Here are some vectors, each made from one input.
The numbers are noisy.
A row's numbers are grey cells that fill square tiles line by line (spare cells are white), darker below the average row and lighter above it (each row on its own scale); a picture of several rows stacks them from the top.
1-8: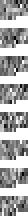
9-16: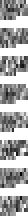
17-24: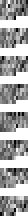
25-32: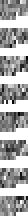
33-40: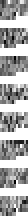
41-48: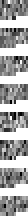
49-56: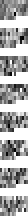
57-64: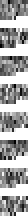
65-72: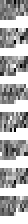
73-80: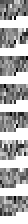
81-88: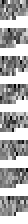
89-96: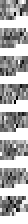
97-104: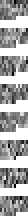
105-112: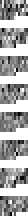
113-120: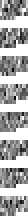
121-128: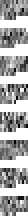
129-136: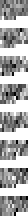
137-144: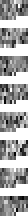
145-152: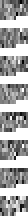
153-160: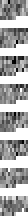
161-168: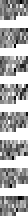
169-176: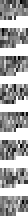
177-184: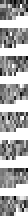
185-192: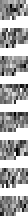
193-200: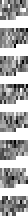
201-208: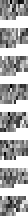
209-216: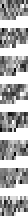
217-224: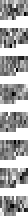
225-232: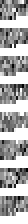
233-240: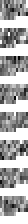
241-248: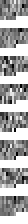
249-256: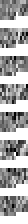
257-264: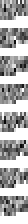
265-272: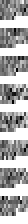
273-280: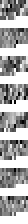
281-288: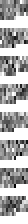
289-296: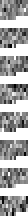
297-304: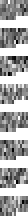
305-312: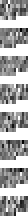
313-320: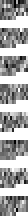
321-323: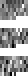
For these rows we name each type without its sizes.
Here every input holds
a true/false value, together with either a label, or a point on a line.
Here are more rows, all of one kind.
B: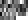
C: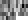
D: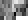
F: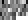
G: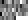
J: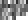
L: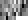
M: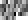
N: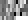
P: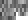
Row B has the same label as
F, G, J and P.
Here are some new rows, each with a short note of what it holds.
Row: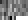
a point on a line and a true/false value
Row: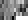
a label and a true/false value
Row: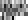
a label and a true/false value
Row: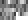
a label and a true/false value
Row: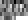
a point on a line and a true/false value
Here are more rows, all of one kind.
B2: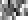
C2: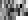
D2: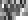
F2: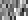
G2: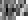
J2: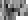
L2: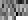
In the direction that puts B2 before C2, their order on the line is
B2, L2, D2, G2, J2, C2, F2.
